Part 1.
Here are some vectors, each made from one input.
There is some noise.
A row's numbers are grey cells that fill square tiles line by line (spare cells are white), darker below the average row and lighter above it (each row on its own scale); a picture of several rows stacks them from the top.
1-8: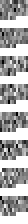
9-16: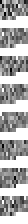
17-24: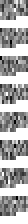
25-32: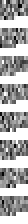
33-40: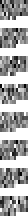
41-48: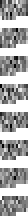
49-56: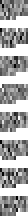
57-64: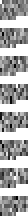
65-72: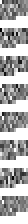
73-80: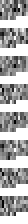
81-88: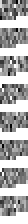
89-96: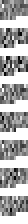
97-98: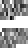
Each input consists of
either a fixed value, or three true/false values.
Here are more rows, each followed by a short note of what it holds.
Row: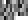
a fixed value
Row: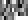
a fixed value
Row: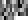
a fixed value
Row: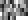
three true/false values
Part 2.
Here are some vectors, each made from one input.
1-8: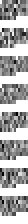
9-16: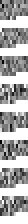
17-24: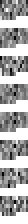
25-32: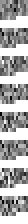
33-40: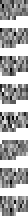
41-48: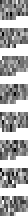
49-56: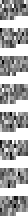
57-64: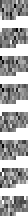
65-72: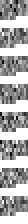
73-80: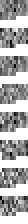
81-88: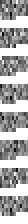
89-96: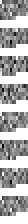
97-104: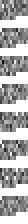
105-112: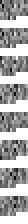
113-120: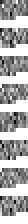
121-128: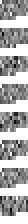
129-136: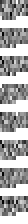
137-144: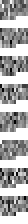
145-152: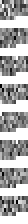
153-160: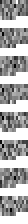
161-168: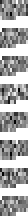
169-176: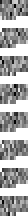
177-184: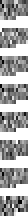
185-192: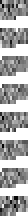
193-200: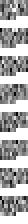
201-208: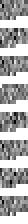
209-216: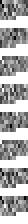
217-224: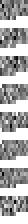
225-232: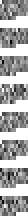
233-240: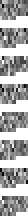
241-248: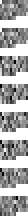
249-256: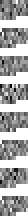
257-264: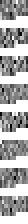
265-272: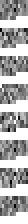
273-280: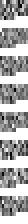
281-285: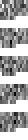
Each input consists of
either a fixed value, or three true/false values.
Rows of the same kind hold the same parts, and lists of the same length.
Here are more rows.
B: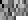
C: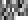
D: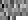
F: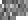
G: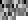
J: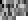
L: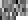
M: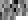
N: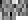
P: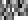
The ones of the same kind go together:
B, D, F, G, J, L, M, N
C, P

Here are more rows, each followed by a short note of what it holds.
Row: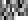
a fixed value
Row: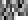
a fixed value
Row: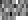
three true/false values
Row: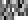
a fixed value
